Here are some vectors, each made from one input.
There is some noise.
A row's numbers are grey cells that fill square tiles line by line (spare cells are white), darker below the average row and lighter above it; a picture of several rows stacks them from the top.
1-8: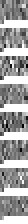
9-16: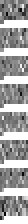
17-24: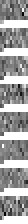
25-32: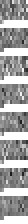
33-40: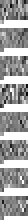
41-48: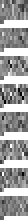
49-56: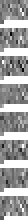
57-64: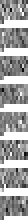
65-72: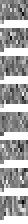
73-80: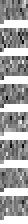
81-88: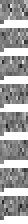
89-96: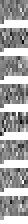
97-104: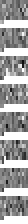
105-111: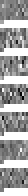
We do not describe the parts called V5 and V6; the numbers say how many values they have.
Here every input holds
a true/false value, together with either a point on a 4-point line and a value of V5, or a value of V6.
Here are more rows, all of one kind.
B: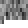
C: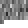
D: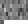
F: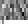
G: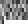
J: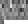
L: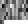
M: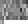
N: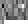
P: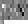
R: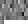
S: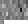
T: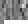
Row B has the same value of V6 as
F and P.
